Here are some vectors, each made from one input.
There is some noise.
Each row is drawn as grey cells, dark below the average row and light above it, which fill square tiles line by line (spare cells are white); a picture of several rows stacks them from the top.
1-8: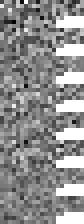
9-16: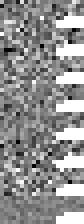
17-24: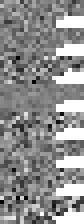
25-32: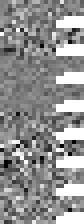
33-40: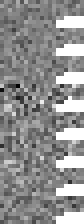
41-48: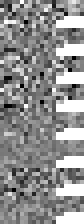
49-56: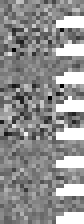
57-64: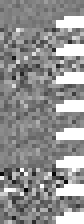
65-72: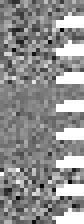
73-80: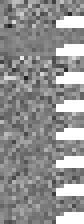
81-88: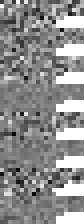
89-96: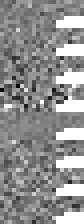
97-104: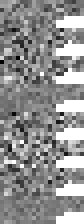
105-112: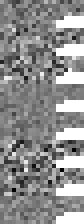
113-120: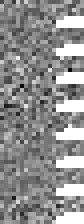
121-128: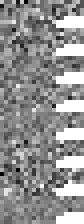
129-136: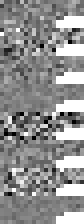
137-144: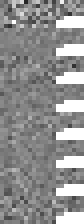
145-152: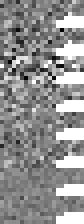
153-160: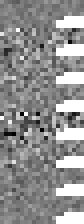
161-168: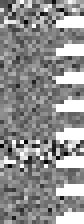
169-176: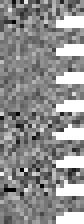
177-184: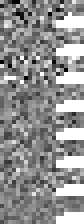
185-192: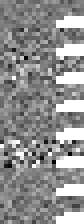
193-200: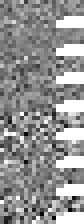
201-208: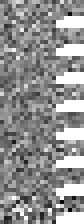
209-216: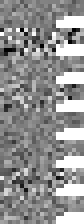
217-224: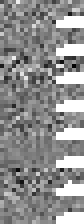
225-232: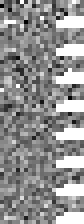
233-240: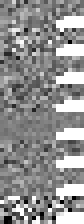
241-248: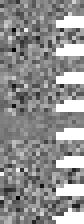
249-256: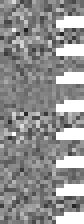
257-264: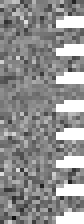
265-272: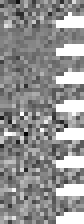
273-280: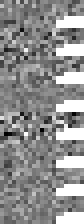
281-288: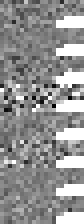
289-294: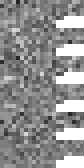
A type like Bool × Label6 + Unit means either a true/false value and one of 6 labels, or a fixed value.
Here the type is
(Bool × Bool × Bool × Bool + Line19) × Line9.
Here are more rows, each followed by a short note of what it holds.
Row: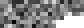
a point on a 9-point line and a point on a 19-point line
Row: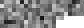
a point on a 9-point line and four true/false values
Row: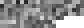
a point on a 9-point line and a point on a 19-point line
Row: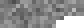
a point on a 9-point line and a point on a 19-point line
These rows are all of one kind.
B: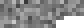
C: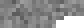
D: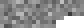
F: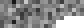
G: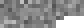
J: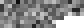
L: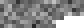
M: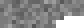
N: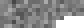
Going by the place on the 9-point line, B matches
F, L and N.
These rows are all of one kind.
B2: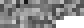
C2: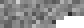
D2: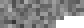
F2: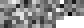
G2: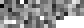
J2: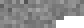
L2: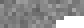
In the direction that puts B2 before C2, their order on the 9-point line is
G2, F2, L2, B2, D2, J2, C2.
